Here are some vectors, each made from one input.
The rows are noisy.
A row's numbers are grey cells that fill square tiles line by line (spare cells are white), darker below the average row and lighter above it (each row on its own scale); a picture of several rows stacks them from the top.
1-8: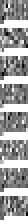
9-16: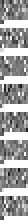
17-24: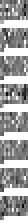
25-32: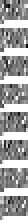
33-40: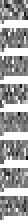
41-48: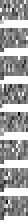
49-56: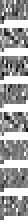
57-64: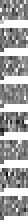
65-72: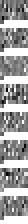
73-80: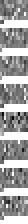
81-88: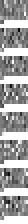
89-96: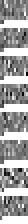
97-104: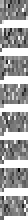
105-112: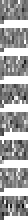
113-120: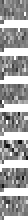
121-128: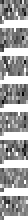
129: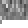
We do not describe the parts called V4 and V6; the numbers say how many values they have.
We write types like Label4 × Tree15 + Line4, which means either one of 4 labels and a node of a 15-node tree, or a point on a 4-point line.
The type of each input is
Bool × V4 + Line7 × V6.
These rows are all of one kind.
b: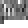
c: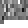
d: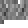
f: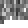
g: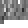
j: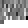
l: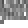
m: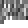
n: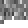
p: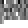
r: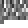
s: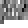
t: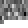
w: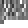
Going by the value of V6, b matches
f, j and m.
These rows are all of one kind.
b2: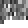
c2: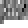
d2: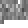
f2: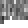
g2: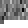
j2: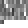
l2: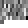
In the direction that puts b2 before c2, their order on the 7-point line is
b2, l2, j2, f2, g2, c2, d2.
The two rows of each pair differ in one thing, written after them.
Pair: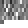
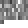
the place on the 7-point line
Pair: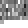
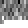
the place on the 7-point line
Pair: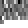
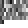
the value of V6
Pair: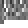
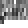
the value of V6
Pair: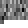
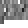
the place on the 7-point line
